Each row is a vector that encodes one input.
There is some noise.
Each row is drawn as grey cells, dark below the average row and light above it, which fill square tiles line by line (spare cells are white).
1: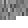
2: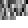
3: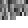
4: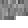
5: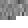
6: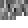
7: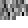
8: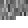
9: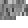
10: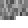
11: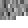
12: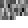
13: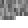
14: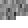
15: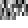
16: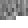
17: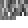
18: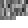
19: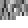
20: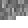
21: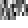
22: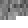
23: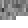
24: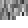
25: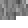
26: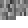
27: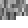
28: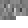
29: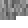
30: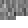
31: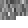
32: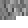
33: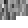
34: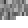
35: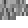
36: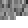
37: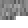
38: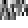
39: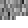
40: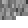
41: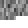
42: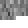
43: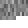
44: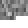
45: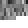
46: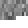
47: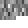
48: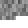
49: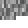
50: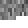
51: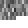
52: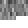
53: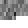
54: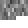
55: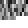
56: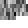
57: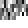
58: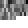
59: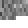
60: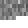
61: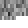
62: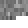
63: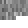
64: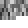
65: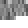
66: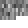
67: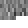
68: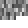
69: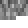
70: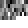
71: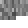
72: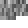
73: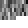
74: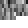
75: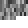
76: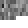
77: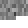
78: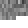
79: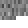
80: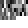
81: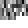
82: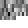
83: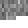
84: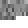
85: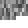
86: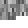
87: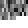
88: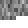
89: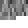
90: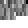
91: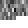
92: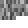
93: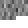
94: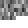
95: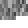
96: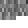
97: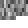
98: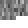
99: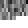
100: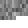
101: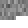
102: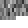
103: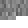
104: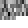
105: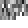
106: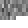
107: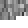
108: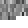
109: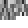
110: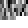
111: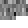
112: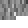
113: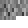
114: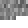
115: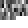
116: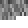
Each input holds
a true/false value, together with either a point on a 5-point line, or a node of an 8-node tree.
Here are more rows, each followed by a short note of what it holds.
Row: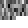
a node of an 8-node tree and a true/false value
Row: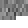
a point on a 5-point line and a true/false value
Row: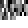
a point on a 5-point line and a true/false value
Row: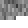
a point on a 5-point line and a true/false value
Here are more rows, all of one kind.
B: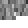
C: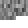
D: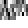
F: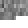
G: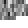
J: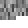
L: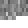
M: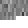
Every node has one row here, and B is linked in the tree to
J and M.
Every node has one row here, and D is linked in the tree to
F and J.
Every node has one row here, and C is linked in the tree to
M.
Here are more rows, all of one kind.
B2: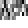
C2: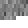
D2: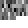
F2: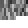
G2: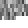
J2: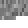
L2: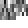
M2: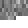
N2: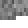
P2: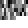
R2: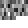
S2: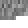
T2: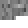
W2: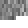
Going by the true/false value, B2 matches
C2, F2, M2 and P2.
